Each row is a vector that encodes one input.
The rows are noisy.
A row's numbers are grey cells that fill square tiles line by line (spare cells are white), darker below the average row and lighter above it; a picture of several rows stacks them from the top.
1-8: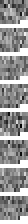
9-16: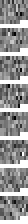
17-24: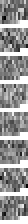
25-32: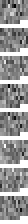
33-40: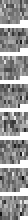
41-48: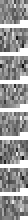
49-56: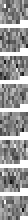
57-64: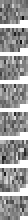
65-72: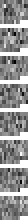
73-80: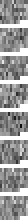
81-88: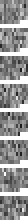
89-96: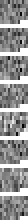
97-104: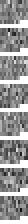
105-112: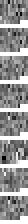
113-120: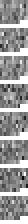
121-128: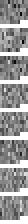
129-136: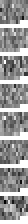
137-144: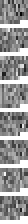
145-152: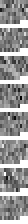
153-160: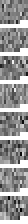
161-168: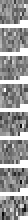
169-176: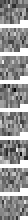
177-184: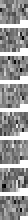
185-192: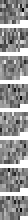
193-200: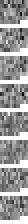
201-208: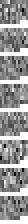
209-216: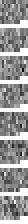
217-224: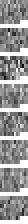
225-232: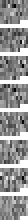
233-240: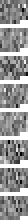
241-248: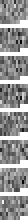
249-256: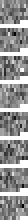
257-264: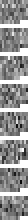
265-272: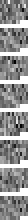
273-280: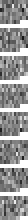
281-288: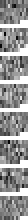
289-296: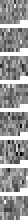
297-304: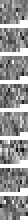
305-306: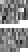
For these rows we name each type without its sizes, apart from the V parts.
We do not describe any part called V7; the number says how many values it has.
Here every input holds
either a fixed value, or a node of a tree, or four true/false values and a value of V7.
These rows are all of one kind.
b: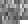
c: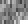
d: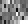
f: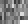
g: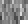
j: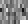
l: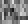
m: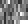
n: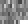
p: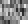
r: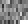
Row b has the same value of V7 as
f, g and l.
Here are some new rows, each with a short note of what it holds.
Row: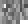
four true/false values and a value of V7
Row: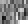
a fixed value
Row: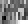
a fixed value
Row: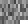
four true/false values and a value of V7
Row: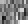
a fixed value
